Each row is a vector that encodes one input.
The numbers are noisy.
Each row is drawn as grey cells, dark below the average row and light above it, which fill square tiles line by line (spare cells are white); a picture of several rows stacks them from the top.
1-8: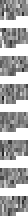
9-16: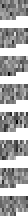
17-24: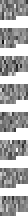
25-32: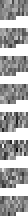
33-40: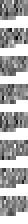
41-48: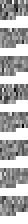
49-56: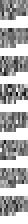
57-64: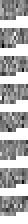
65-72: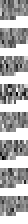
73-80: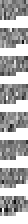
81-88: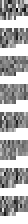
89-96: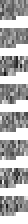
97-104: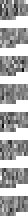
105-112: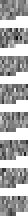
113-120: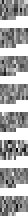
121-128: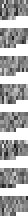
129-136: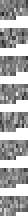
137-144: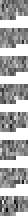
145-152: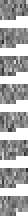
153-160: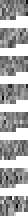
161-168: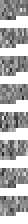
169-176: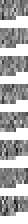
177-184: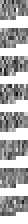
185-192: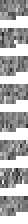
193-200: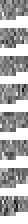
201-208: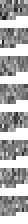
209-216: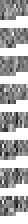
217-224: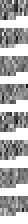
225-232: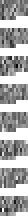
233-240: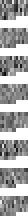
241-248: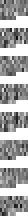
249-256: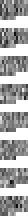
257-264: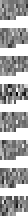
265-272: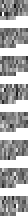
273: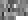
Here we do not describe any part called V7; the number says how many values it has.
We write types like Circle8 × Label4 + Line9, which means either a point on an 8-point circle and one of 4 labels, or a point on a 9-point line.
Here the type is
List2((Line6 + Line11) × V7).
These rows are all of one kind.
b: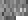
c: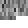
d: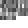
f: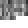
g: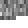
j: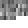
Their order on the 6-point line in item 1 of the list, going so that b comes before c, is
g, b, j, f, d, c.
